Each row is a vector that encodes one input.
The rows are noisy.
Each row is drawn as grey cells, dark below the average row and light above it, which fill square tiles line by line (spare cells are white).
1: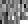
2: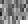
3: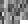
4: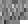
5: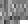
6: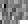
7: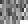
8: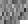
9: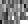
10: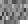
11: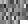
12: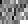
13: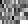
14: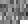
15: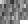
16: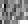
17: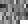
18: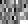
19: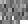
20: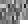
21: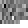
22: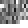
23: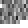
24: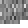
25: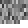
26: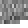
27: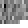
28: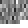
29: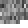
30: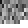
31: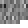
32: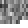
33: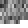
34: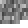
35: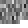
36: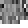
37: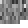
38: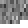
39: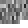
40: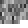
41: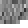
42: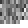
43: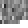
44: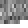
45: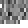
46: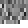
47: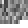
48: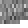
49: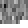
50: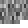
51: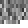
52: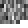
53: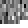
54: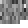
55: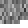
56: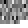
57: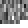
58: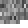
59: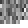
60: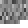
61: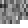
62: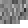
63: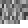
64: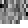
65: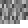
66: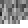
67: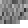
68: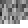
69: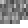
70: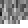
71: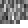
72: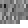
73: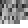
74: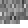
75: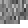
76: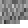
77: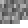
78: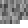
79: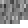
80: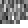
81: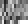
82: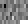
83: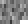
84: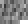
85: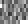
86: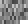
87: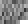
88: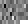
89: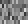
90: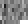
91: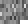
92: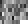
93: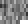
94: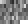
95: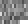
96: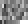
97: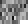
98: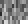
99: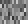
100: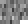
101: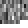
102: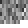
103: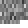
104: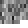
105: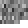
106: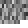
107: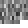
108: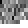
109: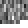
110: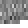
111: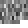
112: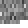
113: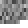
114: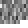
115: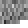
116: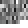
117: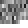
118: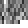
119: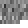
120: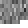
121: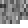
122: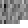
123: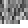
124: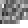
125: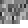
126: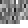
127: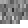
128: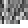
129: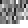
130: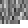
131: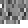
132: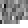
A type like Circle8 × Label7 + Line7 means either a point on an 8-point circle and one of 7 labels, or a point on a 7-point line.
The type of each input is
Bool × Bool × Bool + List2(Line5).
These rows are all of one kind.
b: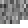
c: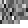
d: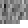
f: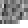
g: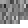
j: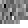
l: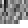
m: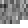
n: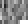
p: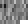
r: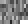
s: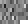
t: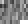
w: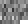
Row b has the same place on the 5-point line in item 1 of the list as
f, m and r.
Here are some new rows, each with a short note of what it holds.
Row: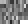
a list of two items
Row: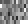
three true/false values
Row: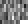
the empty list
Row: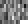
the empty list
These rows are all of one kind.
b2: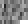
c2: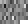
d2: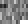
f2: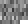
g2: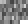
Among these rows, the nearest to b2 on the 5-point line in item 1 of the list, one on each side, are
f2 and g2.
